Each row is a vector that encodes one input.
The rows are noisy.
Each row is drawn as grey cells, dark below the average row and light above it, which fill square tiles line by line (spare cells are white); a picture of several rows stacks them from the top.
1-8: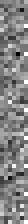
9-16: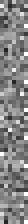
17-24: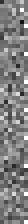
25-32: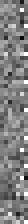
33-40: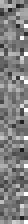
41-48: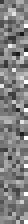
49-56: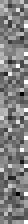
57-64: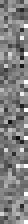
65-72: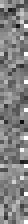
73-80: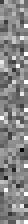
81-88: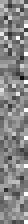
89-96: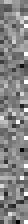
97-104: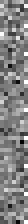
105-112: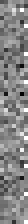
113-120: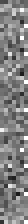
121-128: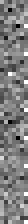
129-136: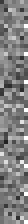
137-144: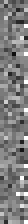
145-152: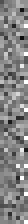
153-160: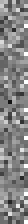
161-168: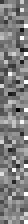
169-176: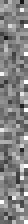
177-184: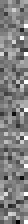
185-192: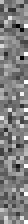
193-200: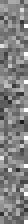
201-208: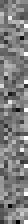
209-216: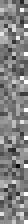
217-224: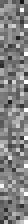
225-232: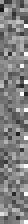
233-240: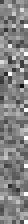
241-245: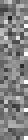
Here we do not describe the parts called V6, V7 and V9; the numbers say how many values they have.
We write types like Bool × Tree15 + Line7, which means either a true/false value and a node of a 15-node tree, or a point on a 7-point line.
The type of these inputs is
Bool × V6 + Label8 × (Line4 + V7) × V9.
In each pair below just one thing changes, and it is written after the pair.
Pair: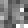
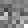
the label
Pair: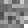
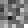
the label
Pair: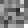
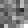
the label
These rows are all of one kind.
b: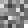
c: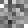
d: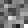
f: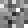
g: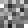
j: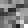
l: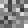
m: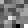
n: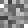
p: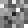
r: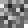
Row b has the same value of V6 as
g, m and r.
